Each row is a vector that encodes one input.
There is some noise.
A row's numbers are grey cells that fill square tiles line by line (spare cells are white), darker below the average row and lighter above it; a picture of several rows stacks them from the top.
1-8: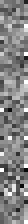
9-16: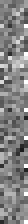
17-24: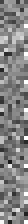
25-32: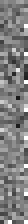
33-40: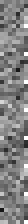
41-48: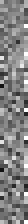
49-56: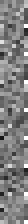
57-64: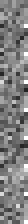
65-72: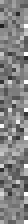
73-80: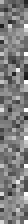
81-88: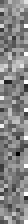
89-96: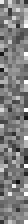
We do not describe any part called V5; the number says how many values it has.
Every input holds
one of 8 labels, together with either a fixed value, or a true/false value and a value of V5.
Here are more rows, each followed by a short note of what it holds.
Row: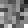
one of 8 labels, a true/false value and a value of V5
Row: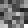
one of 8 labels
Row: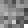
one of 8 labels
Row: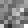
one of 8 labels
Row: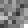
one of 8 labels, a true/false value and a value of V5
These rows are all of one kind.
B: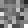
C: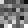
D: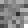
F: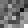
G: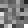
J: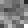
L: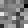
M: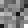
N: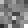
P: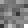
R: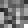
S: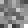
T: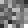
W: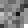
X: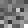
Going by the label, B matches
G, L, M and W.
